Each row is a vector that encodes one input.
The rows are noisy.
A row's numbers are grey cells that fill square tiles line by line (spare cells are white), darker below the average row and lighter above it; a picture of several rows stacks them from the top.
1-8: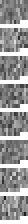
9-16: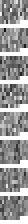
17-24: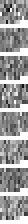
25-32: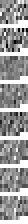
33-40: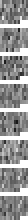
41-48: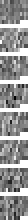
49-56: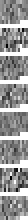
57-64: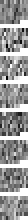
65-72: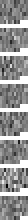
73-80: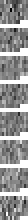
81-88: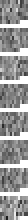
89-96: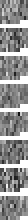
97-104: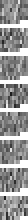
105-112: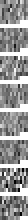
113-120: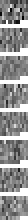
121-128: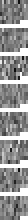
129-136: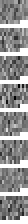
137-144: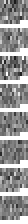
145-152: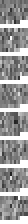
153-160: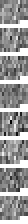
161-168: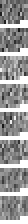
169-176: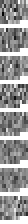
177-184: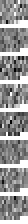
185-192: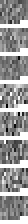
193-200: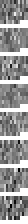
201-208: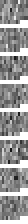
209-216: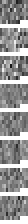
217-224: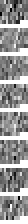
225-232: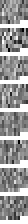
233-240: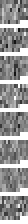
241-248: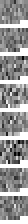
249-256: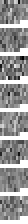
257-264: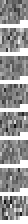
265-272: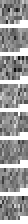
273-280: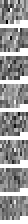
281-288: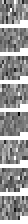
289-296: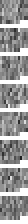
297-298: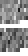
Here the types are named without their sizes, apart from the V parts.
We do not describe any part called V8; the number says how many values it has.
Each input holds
a node of a tree and a value of V8, together with a list of points on a line.
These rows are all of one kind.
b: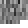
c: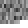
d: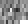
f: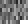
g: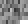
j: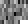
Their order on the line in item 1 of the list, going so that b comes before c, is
d, g, b, c, j, f.
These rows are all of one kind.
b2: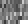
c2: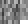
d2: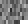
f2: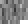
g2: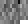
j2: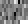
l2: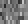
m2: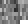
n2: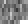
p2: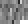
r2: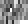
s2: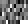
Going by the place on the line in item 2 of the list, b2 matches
g2, l2 and m2.
